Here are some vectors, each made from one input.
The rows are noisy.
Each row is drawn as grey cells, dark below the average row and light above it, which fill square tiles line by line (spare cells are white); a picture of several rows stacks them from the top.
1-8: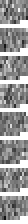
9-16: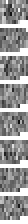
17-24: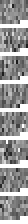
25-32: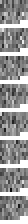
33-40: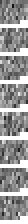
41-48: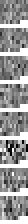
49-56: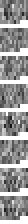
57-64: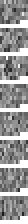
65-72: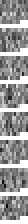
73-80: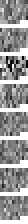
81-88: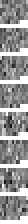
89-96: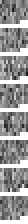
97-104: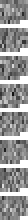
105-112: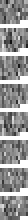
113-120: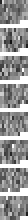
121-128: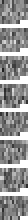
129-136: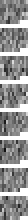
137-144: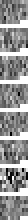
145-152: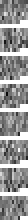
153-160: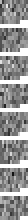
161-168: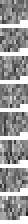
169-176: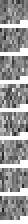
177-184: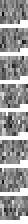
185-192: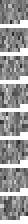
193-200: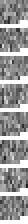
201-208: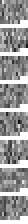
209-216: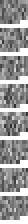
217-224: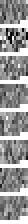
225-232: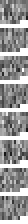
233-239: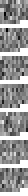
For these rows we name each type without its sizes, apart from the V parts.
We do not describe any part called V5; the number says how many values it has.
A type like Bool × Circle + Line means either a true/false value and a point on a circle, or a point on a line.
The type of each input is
List(Label × V5).
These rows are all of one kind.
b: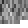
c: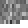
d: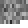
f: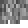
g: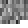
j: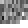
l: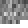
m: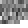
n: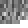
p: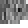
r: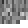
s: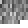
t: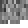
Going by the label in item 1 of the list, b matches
f and t.
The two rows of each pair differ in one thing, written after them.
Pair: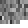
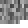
the value of V5 in item 1 of the list
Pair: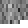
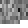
the value of V5 in item 1 of the list
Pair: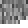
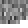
the label in item 1 of the list
